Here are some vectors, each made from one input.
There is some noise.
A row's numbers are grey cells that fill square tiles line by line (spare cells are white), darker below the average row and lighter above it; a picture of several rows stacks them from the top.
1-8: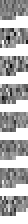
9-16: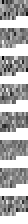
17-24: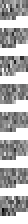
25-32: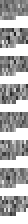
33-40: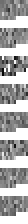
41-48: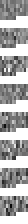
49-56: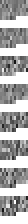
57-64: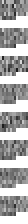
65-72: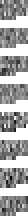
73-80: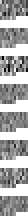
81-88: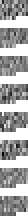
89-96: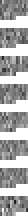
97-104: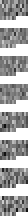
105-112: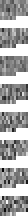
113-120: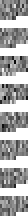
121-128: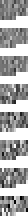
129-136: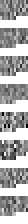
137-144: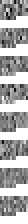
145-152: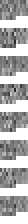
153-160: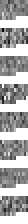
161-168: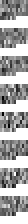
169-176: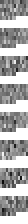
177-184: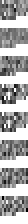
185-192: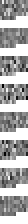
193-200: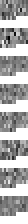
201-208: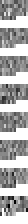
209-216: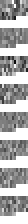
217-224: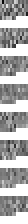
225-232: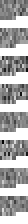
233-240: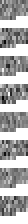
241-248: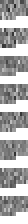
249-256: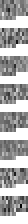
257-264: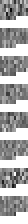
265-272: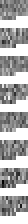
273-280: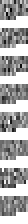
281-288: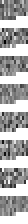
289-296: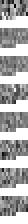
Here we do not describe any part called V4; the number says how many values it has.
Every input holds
either three true/false values and a value of V4, or a list of up to two points on a 7-point line.
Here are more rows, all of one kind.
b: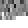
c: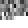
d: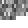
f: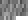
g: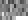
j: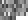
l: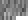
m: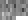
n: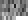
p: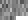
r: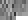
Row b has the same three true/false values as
d, j, p and r.
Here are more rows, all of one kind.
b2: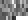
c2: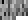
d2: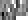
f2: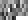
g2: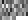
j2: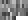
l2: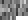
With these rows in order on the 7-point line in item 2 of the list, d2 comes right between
g2 and l2.
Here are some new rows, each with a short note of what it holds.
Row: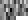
the empty list
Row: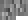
three true/false values and a value of V4
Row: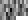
the empty list
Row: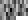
the empty list
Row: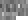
three true/false values and a value of V4
